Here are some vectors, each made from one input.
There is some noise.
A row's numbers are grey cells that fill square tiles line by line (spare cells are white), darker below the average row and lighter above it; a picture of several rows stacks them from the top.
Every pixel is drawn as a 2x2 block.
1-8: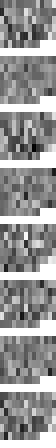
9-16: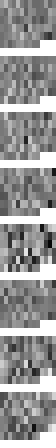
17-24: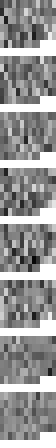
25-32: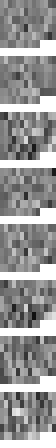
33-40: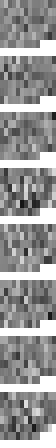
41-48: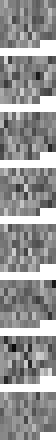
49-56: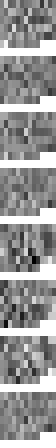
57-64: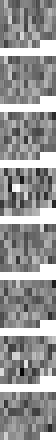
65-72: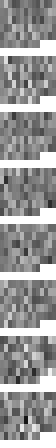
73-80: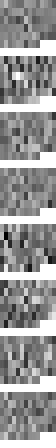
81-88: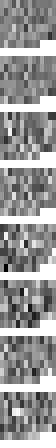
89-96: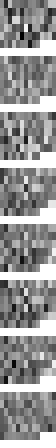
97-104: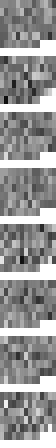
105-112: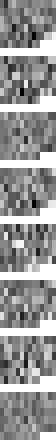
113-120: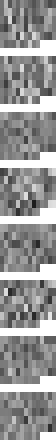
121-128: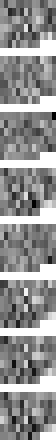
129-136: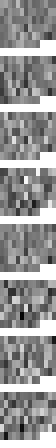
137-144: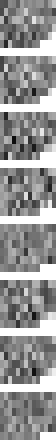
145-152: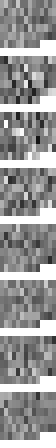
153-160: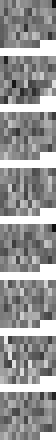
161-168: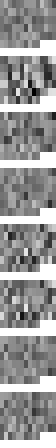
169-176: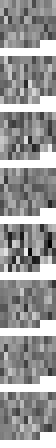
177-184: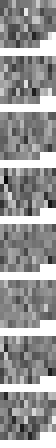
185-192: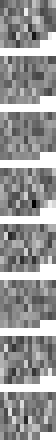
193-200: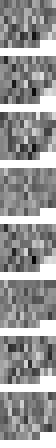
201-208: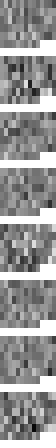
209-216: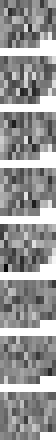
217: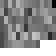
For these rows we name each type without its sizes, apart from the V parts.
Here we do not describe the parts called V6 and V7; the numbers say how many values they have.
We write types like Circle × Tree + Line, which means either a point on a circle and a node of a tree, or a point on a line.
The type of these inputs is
(Bool × Bool × Bool + V6) × V7 + List(Circle).
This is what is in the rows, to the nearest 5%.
About 60% of them hold a value of V7, together with either three true/false values, or a value of V6. The rest are lists of points on a circle.
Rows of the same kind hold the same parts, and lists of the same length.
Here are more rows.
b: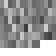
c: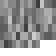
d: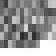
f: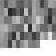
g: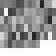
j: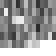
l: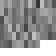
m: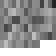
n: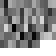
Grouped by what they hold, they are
b, c, l
d, n
f, g
j
m

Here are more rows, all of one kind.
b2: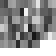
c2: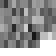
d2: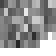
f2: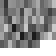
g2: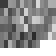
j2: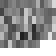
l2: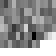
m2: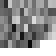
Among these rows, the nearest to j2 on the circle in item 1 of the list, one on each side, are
f2 and m2.
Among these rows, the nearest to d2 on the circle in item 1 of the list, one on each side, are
b2 and g2.
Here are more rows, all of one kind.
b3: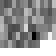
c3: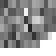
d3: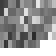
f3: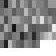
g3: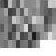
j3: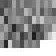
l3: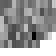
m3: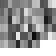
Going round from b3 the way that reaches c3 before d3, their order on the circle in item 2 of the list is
b3, f3, g3, m3, c3, l3, j3, d3.
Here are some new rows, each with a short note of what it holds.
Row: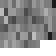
a value of V6 and a value of V7
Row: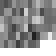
a list of two items
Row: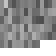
three true/false values and a value of V7
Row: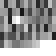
the empty list
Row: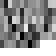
a list of two items
